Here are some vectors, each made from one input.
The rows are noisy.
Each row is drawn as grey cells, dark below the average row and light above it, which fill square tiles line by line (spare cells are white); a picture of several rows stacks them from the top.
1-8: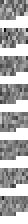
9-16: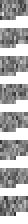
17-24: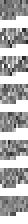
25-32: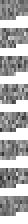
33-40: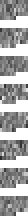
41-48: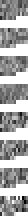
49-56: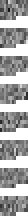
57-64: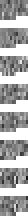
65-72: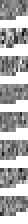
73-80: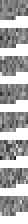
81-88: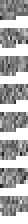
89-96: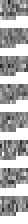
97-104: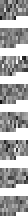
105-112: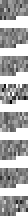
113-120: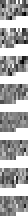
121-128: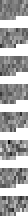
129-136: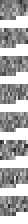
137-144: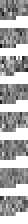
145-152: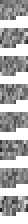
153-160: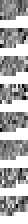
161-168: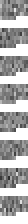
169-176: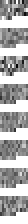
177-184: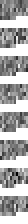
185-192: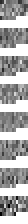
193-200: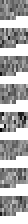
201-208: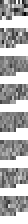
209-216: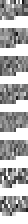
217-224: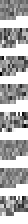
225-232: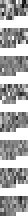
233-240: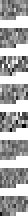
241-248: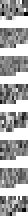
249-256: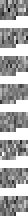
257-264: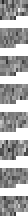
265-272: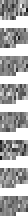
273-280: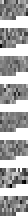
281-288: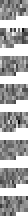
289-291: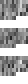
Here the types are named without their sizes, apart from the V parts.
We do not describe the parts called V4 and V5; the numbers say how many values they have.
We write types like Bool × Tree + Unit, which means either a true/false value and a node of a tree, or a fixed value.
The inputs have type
(Label × Label + List(V4)) × Line + V5.
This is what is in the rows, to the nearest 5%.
About 90% of them hold a point on a line, together with either two labels, or a list of values of V4. The rest hold a value of V5.
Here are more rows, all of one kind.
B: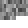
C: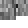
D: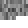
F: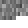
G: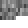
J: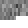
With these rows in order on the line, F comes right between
C and J.
